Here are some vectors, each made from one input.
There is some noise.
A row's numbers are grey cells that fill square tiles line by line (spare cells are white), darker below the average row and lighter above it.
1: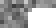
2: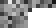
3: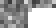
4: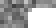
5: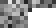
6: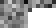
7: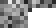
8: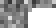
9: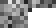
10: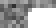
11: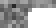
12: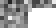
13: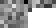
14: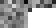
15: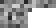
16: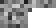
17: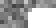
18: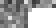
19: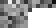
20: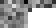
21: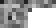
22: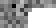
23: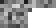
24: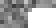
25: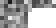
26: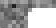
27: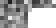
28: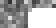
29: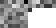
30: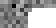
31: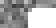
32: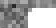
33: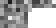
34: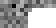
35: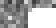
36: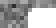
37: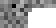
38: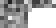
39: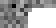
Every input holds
either a point on each of two 3-point lines, or a point on a 5-point line.
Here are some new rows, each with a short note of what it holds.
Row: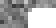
a point on a 5-point line
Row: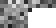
a point on each of two 3-point lines
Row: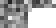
a point on a 5-point line
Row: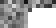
a point on each of two 3-point lines
